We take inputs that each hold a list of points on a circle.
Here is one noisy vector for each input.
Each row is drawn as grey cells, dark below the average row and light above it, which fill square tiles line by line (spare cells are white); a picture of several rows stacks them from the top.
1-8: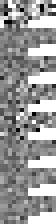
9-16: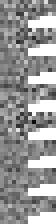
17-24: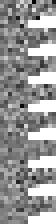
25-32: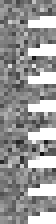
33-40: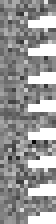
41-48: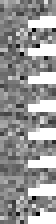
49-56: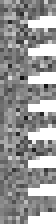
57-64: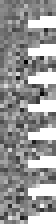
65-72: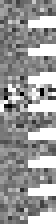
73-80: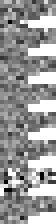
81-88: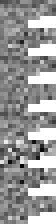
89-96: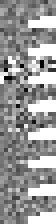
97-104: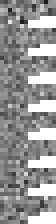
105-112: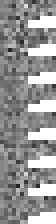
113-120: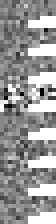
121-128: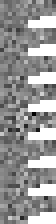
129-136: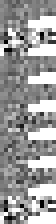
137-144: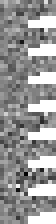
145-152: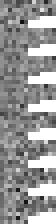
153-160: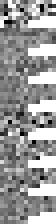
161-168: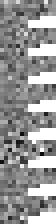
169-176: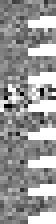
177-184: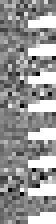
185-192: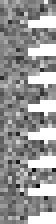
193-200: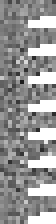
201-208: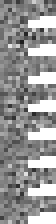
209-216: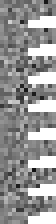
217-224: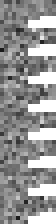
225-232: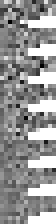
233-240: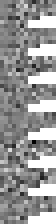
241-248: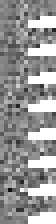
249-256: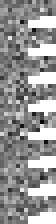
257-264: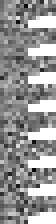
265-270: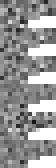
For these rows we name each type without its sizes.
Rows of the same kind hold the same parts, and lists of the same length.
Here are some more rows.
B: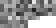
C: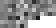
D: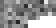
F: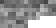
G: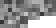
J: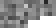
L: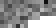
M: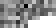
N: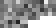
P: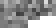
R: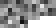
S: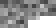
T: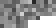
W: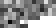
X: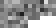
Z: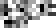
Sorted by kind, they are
B, D, M, N, P, W, X
C, F, G, J, L, R, S, T
Z

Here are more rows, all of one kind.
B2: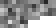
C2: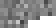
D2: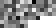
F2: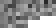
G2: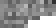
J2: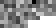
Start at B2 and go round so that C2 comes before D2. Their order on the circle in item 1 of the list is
B2, C2, G2, F2, D2, J2.
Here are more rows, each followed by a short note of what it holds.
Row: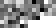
a list of one item
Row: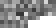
a list of one item
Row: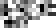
the empty list
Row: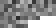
a list of two items
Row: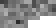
a list of two items
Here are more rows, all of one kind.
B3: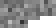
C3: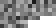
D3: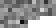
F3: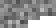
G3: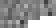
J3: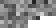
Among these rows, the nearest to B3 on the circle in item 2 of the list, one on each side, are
C3 and G3.
